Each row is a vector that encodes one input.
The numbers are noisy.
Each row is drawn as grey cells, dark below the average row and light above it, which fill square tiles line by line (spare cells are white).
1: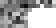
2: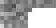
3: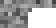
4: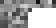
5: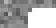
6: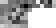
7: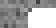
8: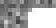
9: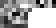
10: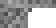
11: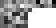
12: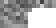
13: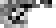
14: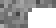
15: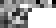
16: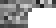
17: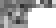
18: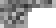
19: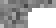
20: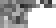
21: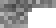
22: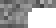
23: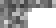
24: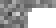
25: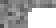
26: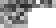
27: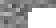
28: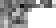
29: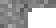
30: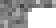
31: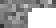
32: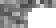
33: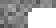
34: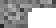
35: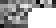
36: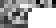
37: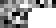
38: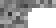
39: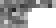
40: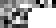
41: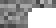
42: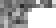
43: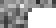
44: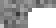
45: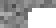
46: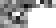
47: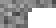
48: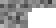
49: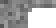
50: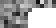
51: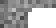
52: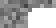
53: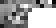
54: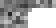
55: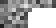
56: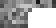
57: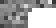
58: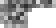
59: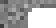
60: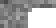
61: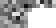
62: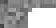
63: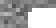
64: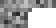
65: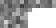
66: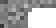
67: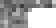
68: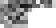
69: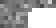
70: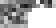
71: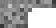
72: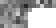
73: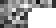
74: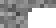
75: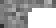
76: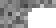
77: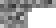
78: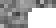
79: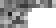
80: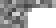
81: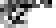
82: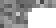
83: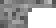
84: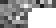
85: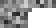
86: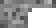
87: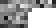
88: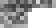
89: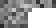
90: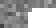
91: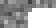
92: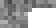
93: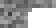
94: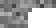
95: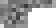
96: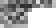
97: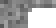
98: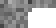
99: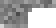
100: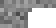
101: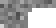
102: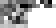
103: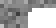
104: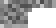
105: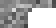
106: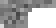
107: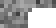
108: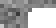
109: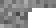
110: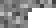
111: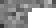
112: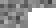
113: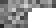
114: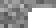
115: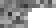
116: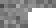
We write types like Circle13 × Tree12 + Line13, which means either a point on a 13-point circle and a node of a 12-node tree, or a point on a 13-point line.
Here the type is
Label8 × Line15.
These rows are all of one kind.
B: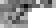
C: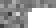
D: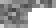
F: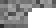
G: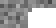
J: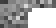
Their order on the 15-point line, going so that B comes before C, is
B, D, G, F, C, J.
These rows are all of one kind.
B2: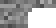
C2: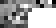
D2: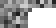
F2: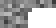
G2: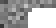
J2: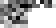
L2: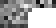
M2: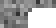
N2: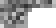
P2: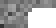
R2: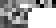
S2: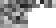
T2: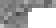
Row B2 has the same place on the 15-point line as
C2 and L2.
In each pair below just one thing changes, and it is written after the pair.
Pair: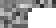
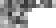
the place on the 15-point line
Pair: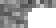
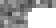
the place on the 15-point line
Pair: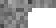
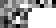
the place on the 15-point line
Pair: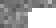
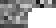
the label
